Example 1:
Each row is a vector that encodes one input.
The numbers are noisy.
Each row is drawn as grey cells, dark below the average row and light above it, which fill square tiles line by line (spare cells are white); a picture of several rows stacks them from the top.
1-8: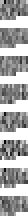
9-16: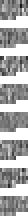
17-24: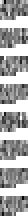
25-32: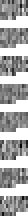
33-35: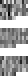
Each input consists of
a point on a 4-point line.
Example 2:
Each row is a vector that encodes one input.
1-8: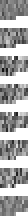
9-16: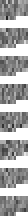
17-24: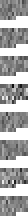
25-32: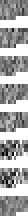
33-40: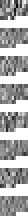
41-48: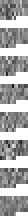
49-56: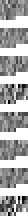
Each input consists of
a point on a 7-point line.
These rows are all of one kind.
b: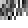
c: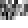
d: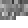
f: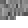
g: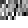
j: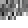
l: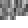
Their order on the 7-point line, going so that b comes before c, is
g, d, f, b, c, j, l.
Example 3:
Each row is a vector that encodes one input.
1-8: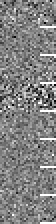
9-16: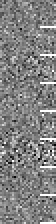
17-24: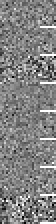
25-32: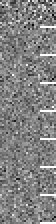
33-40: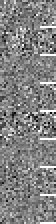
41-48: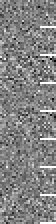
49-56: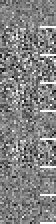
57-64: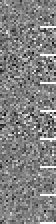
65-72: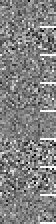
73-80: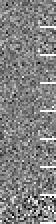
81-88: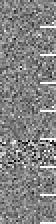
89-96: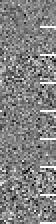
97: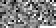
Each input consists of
either a fixed value, or a node of a 17-node tree.
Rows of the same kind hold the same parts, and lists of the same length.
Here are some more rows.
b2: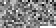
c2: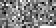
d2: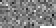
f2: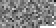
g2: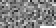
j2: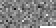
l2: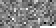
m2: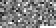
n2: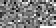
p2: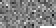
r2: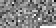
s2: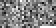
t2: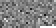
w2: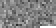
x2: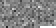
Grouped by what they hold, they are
b2, d2, f2, g2, j2, l2, m2, n2, p2, r2, t2, w2, x2
c2, s2

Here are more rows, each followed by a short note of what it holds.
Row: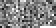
a fixed value
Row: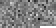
a node of a 17-node tree
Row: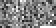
a fixed value
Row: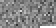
a node of a 17-node tree
